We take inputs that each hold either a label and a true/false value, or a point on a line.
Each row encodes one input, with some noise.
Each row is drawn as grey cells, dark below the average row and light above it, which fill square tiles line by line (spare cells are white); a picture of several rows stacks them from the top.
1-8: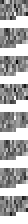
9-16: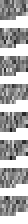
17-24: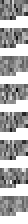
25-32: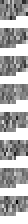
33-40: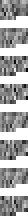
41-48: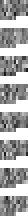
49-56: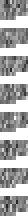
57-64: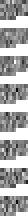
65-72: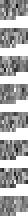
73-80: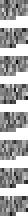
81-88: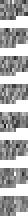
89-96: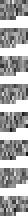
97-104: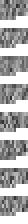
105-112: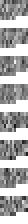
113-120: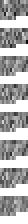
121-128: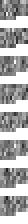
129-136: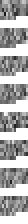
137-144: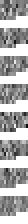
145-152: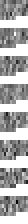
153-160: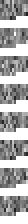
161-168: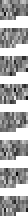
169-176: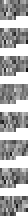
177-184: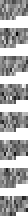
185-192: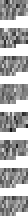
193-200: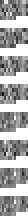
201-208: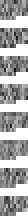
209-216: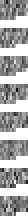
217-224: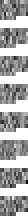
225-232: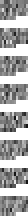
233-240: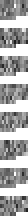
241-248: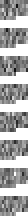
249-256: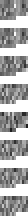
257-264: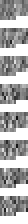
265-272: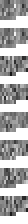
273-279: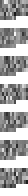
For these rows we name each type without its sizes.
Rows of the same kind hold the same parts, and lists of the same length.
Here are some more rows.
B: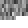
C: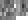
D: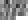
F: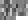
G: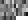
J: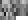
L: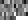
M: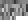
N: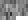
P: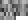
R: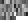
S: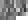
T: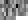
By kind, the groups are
B, C, D, F, M, N, S, T
G, J, L, P, R

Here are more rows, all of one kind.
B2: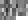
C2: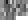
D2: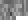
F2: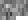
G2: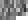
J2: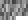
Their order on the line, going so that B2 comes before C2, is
B2, C2, G2, D2, F2, J2.
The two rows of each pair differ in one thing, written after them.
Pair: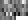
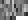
the true/false value
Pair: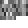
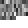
the true/false value
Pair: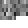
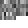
the label
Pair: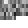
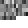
the true/false value
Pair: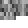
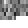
the label
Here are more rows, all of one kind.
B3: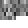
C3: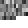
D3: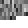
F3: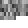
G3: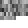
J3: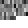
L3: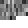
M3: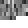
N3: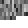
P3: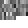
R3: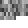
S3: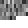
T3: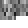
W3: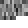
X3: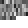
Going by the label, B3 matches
L3, M3, S3 and T3.
